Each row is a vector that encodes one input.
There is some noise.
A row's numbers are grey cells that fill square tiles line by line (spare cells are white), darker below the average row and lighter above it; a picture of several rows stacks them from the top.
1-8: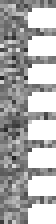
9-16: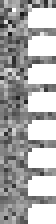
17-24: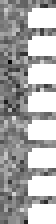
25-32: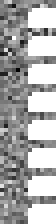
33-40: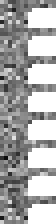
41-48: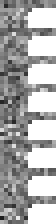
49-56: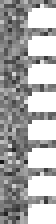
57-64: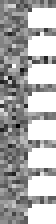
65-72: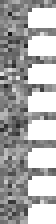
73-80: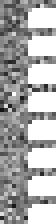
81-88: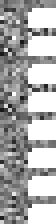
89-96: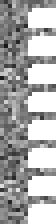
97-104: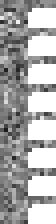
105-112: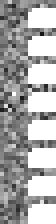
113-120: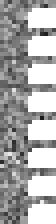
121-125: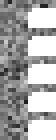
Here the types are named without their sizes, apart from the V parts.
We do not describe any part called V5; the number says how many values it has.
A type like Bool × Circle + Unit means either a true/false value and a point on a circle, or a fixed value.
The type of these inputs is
List(Bool × V5).
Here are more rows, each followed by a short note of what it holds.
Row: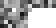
the empty list
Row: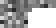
a list of one item
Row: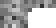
a list of three items
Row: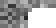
a list of two items
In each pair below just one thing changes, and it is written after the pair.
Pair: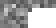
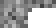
the value of V5 in item 1 of the list
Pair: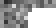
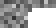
the true/false value in item 1 of the list
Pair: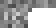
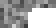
the value of V5 in item 1 of the list
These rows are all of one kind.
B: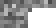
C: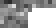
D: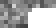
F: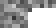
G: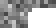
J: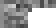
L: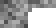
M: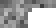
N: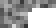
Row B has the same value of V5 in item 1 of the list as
C, F and J.
